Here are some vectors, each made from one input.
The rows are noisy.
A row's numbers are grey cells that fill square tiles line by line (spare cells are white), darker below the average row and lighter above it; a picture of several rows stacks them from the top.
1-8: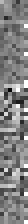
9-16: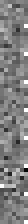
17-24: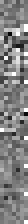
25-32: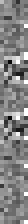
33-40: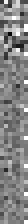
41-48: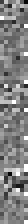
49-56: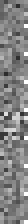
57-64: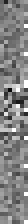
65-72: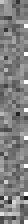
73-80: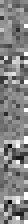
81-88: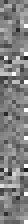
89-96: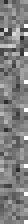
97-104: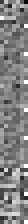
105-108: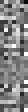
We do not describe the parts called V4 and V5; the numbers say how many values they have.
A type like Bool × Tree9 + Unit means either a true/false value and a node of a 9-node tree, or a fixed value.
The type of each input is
Bool × Bool × Bool × V4 × V5 + Line3 × Line3 + Unit.
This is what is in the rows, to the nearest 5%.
About 10% of them hold a fixed value. About 20% of them hold a point on each of two 3-point lines. The rest hold three true/false values, a value of V4 and a value of V5.
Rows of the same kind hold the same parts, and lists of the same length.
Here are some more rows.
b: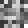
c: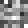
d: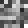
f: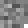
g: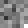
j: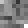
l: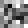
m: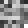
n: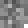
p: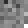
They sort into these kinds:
b, c, d, m
f, g, j, n, p
l

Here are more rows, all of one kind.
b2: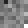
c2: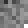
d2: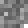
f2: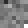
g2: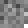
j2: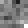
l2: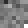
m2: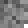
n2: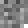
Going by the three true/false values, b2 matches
c2, j2 and n2.
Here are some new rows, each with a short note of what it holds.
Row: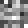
a point on each of two 3-point lines
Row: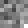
three true/false values, a value of V4 and a value of V5
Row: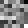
a point on each of two 3-point lines
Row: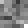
three true/false values, a value of V4 and a value of V5
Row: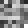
a point on each of two 3-point lines
